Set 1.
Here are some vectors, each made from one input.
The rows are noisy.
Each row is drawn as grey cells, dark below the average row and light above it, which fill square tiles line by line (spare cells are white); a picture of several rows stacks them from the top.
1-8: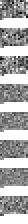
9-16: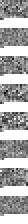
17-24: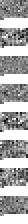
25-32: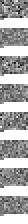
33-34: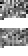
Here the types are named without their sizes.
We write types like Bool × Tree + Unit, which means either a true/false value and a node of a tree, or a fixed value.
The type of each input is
Line.
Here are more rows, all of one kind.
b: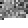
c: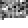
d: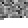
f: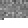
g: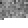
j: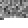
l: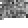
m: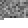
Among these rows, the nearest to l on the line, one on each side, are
d and m.
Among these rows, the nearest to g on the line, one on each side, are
b and f.
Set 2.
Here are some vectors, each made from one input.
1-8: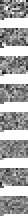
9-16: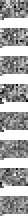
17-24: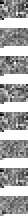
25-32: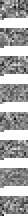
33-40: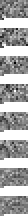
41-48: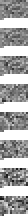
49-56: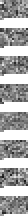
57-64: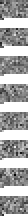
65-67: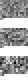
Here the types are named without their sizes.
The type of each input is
Bool × Bool × Bool.
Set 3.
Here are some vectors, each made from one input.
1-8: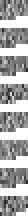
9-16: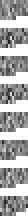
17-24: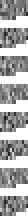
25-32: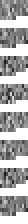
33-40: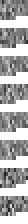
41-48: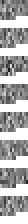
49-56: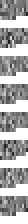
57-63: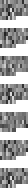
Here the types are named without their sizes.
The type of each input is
Line.
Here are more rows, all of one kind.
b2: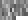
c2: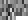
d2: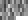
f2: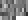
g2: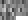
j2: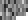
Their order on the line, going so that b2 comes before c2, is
j2, d2, b2, f2, g2, c2.
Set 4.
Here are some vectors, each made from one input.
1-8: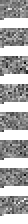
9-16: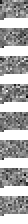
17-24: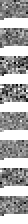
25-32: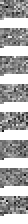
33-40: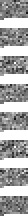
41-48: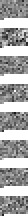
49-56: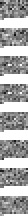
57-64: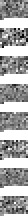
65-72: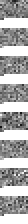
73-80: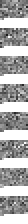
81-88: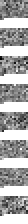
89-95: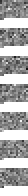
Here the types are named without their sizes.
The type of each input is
Circle.
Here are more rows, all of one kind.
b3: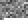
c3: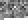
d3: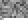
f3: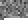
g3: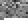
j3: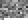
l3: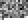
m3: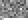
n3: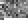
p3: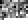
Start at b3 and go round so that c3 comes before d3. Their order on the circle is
b3, c3, l3, j3, p3, m3, d3, n3, g3, f3.
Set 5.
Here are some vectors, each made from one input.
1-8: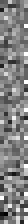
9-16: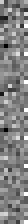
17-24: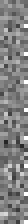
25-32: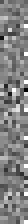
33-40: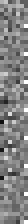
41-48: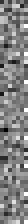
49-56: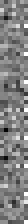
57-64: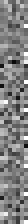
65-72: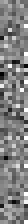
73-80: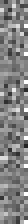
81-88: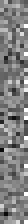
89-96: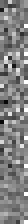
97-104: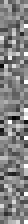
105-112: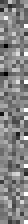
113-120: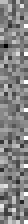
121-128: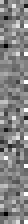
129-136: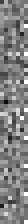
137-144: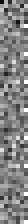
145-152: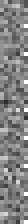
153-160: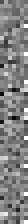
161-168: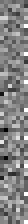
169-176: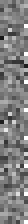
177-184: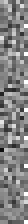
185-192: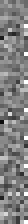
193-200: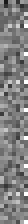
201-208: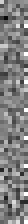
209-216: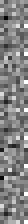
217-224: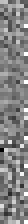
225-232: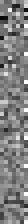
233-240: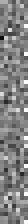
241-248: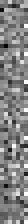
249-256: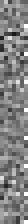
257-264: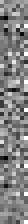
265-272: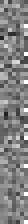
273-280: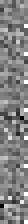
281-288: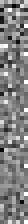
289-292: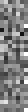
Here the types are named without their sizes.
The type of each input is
Circle.
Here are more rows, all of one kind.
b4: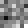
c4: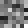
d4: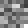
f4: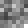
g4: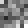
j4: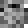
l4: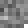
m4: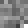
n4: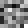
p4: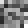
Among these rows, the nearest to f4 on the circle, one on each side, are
b4 and d4.
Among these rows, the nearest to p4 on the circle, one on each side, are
c4 and n4.
